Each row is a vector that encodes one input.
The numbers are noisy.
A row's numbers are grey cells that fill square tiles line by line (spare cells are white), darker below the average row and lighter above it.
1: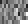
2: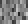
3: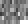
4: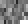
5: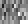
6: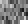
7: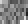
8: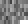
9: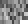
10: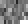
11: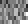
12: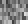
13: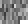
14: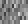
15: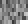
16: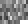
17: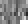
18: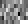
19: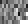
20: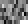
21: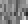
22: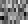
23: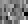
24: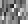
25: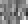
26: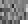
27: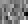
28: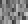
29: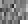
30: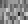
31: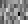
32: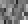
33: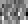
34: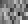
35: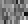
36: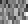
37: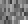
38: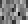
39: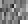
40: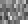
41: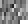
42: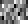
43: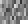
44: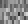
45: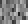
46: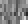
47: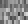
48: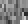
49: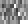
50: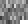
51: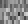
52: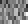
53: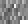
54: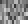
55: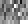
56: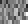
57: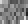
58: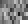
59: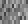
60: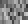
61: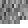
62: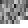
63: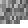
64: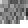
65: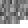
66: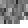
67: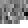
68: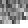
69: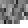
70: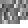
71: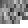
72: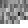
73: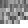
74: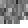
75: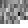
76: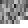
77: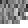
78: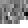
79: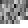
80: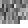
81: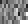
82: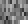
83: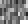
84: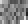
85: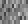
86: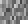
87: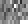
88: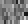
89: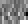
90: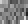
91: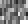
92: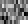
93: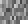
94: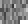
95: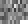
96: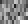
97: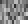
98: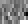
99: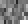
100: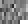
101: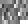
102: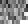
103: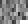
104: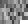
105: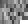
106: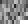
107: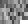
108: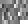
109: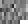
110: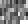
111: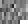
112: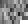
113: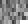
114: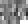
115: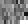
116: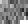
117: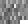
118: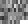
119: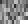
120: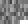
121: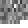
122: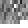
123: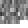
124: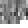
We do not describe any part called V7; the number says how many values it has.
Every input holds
either one of 5 labels, or a true/false value and a value of V7.
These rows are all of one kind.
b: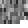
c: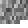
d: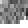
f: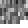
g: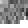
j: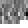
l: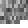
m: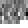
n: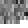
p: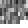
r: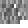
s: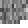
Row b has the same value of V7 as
f and p.
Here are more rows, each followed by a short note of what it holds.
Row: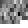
one of 5 labels
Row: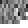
one of 5 labels
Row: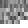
one of 5 labels
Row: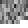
one of 5 labels
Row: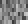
one of 5 labels
